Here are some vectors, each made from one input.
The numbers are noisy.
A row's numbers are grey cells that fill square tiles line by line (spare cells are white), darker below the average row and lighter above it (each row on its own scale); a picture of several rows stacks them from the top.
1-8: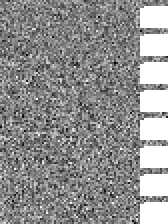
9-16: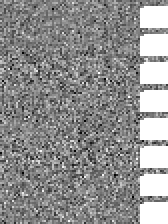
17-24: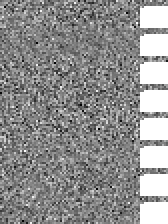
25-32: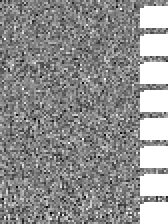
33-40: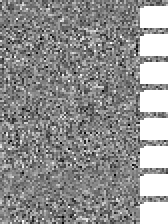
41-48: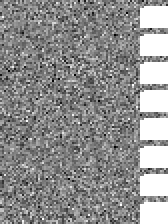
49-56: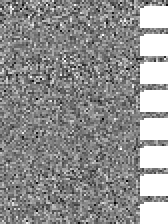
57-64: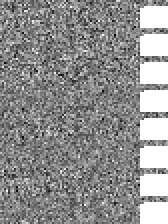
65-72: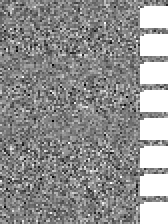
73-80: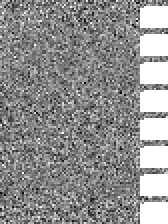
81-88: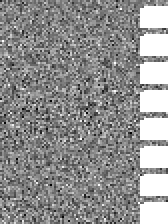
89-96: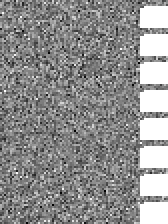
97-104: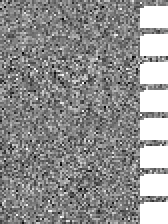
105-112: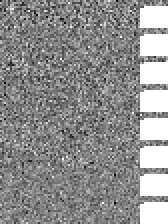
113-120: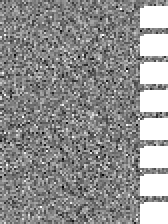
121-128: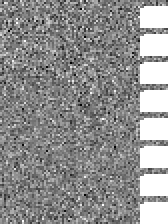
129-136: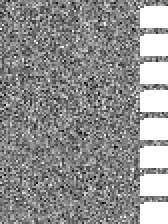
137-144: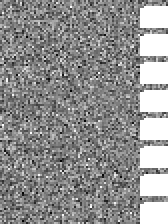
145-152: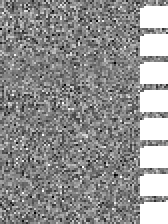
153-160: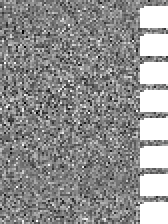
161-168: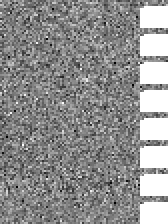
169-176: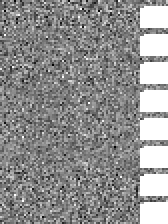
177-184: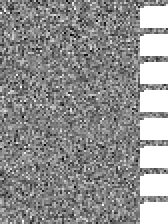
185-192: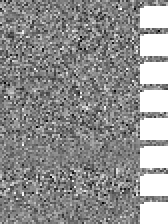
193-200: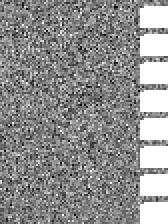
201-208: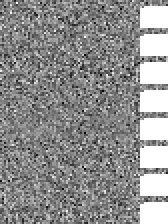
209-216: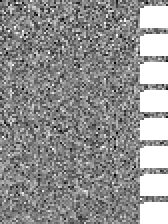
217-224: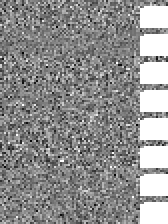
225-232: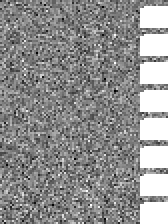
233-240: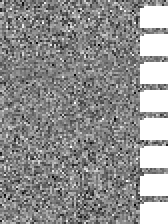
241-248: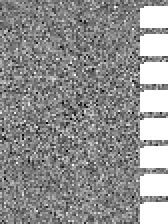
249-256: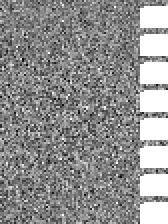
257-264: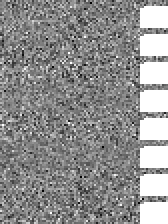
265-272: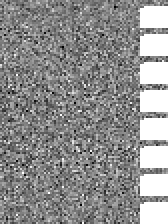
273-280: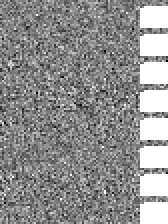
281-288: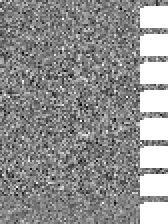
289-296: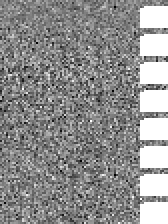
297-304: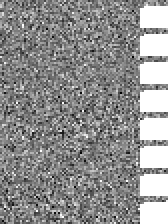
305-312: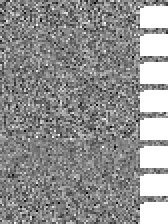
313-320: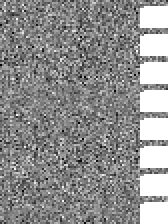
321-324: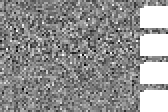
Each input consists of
a point on a 19-point line, together with either a point on a 15-point circle, or a fixed value.
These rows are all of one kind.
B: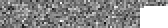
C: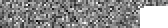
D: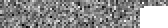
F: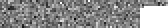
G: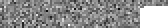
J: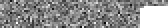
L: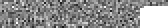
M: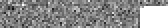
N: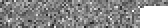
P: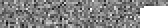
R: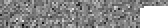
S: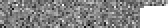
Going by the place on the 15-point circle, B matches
C, G, L and R.
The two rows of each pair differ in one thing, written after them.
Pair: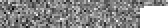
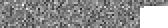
the place on the 15-point circle
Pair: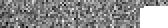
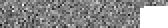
the place on the 19-point line
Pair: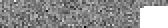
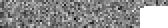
the place on the 19-point line
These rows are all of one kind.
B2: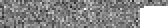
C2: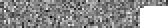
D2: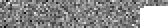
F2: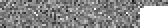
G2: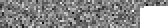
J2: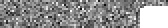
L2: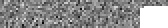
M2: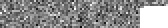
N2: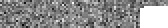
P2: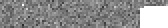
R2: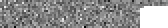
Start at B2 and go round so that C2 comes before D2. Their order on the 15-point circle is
B2, C2, F2, D2, R2, J2, L2, P2, G2, M2, N2.
